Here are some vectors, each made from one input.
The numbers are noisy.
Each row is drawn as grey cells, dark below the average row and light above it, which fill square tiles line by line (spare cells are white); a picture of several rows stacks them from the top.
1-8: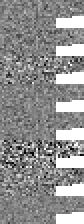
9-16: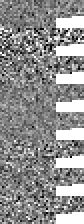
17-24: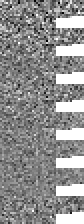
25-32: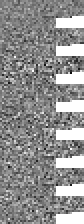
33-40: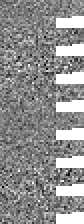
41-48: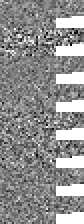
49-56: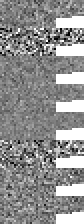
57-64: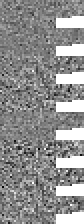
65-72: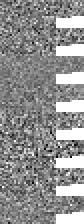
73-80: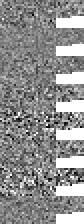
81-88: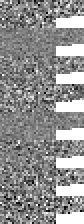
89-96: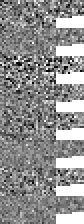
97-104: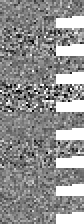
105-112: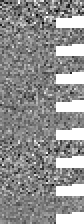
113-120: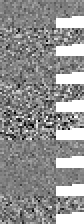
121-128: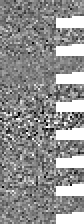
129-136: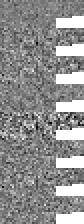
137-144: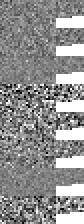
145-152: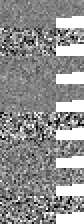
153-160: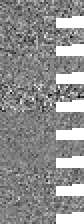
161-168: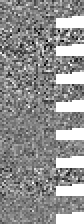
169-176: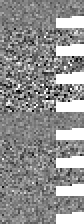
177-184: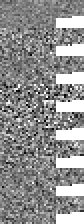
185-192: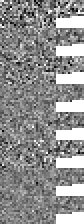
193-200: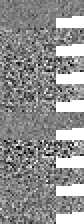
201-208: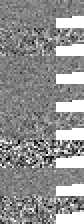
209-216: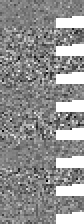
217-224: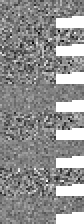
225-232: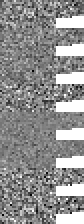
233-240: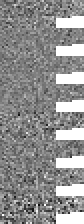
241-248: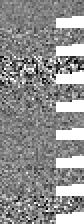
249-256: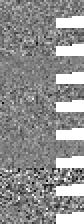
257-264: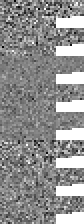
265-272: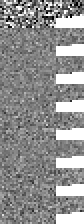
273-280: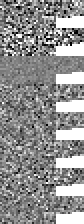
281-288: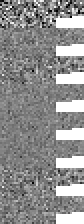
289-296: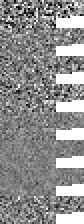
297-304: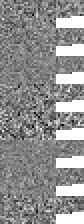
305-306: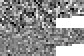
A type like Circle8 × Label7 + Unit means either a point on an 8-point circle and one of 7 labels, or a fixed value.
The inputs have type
Circle19 + Unit.
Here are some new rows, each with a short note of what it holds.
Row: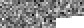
a point on a 19-point circle
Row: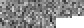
a fixed value
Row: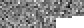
a point on a 19-point circle
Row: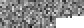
a fixed value
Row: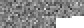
a point on a 19-point circle
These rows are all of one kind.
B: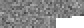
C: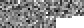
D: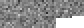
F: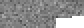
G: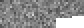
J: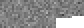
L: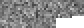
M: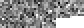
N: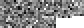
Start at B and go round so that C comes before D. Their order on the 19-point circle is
B, G, J, C, L, N, F, D, M.
